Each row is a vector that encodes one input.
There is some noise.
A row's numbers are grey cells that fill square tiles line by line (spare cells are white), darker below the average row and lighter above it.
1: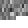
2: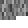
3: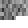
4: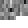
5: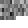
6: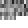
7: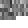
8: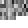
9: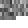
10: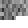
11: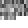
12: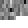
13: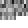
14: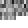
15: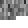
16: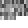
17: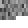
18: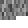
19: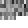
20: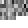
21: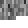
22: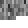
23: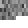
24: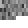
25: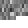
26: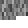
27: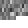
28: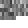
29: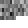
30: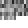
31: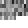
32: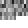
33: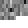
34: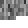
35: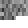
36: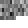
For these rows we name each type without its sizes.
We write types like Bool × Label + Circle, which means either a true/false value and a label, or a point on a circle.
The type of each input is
Bool × Bool × Bool + Line.
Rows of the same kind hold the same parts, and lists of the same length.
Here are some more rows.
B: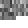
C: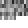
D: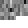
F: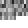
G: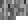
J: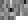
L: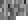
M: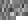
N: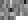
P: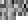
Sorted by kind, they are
B, D, G, J, L, M, N
C, F, P

